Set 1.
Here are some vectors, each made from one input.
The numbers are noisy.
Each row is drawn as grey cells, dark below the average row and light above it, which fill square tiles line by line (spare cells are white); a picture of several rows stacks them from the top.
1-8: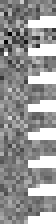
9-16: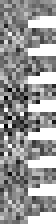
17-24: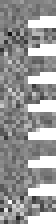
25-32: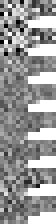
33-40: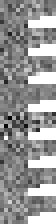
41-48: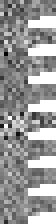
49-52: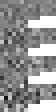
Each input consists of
a point on a 5-point line.
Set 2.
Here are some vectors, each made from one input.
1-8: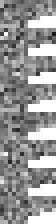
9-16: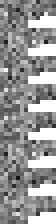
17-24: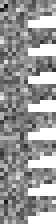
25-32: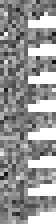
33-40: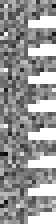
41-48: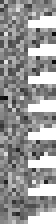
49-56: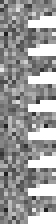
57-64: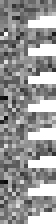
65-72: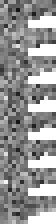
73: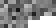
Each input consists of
four true/false values.
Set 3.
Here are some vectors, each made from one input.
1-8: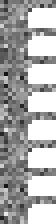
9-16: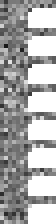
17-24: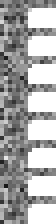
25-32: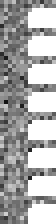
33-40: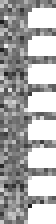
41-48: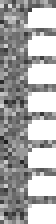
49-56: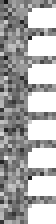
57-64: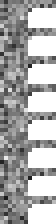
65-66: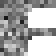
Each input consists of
a point on a 10-point circle.
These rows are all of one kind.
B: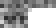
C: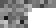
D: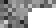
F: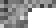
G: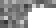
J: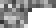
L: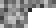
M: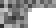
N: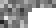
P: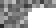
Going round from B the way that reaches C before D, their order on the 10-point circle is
B, C, D, F, L, J, N, G, P, M.
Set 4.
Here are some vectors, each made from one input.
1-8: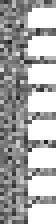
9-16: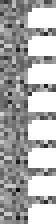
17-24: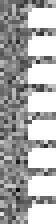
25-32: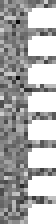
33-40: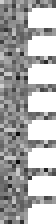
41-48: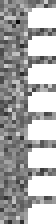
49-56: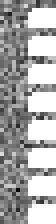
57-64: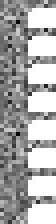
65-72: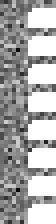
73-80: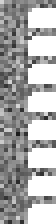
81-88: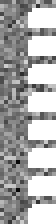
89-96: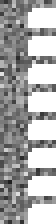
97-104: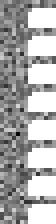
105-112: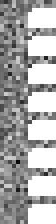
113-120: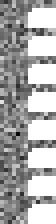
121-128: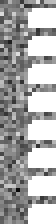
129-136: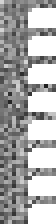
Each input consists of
a node of a 17-node tree.
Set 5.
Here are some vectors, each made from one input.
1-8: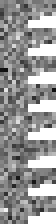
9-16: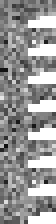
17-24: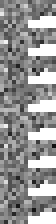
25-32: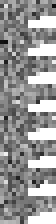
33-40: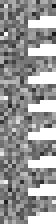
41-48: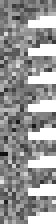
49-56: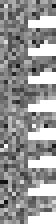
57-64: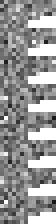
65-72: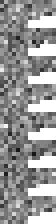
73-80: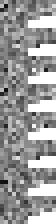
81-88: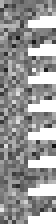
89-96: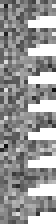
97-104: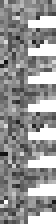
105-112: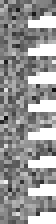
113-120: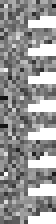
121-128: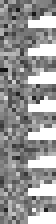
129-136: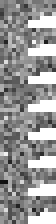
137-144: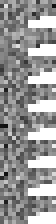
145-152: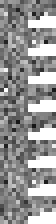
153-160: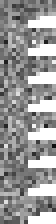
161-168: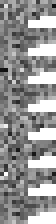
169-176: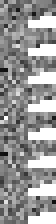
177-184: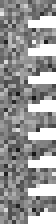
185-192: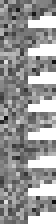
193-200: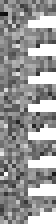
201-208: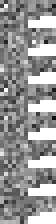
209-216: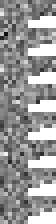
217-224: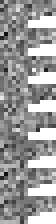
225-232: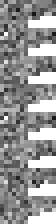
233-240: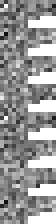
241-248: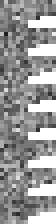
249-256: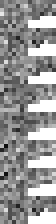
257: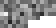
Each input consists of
four true/false values.
